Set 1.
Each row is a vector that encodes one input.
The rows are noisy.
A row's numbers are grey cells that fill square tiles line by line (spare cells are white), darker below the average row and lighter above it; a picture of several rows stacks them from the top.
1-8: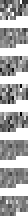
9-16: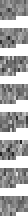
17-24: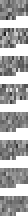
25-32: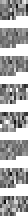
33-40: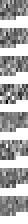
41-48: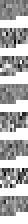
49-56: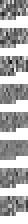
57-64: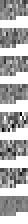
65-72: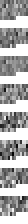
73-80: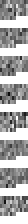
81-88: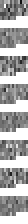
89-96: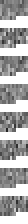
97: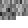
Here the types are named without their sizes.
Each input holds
either a fixed value, or a node of a tree.
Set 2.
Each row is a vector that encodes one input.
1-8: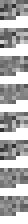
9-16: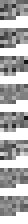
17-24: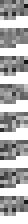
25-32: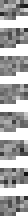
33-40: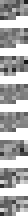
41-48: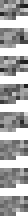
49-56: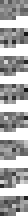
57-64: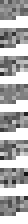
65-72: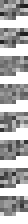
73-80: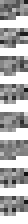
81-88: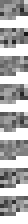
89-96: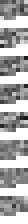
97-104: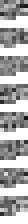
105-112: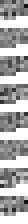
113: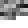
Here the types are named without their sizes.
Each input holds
a point on a line.
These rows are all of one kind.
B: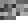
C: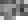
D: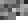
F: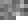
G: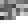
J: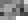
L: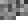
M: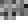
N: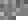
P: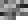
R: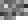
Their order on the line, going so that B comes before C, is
G, B, D, L, N, F, J, C, M, R, P.
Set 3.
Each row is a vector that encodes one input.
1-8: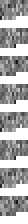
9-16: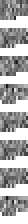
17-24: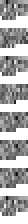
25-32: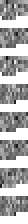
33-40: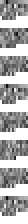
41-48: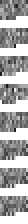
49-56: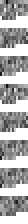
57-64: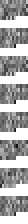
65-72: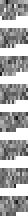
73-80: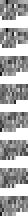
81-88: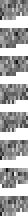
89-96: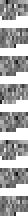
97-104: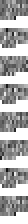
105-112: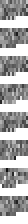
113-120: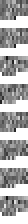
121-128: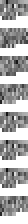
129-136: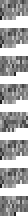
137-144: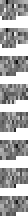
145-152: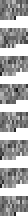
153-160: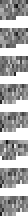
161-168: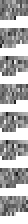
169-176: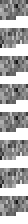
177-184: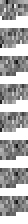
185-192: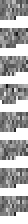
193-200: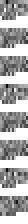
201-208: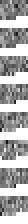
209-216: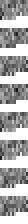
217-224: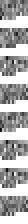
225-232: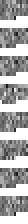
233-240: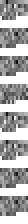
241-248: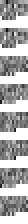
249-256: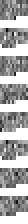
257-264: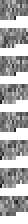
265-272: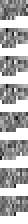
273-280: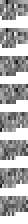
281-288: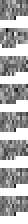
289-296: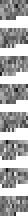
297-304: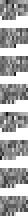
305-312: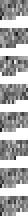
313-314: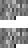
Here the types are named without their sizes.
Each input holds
a label.
